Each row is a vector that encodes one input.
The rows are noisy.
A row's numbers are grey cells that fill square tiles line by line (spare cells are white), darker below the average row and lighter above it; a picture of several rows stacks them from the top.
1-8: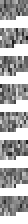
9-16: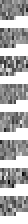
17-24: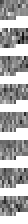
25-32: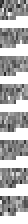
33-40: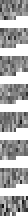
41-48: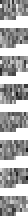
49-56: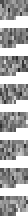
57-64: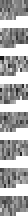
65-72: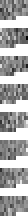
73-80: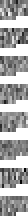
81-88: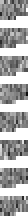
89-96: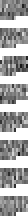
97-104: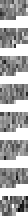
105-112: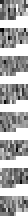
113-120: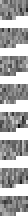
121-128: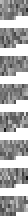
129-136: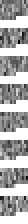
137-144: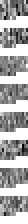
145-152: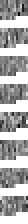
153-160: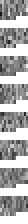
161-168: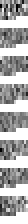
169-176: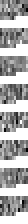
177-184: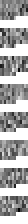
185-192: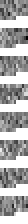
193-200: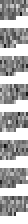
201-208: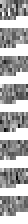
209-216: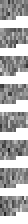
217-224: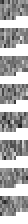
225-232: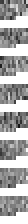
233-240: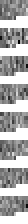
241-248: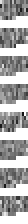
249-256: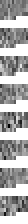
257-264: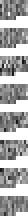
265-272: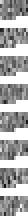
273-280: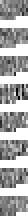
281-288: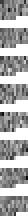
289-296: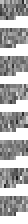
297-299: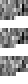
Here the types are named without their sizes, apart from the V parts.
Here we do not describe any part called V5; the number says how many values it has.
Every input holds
a value of V5, together with a list of items, each either a point on a circle, or a point on a line.
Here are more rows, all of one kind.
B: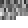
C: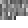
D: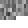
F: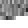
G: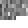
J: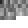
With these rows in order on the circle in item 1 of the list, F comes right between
C and D.
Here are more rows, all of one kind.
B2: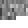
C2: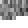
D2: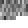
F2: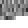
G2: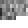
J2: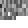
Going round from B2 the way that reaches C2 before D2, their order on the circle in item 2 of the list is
B2, F2, G2, C2, J2, D2.
